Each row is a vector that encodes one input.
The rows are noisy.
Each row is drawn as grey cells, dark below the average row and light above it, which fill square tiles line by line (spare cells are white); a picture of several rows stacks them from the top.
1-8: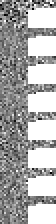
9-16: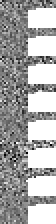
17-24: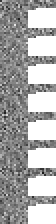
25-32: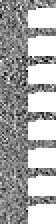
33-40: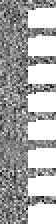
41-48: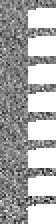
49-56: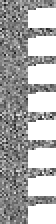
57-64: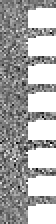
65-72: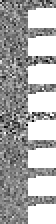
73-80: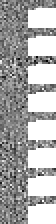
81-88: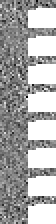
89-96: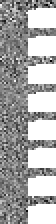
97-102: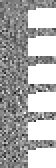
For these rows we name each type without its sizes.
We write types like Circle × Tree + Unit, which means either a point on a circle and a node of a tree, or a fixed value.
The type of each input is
Bool × Bool × Bool.
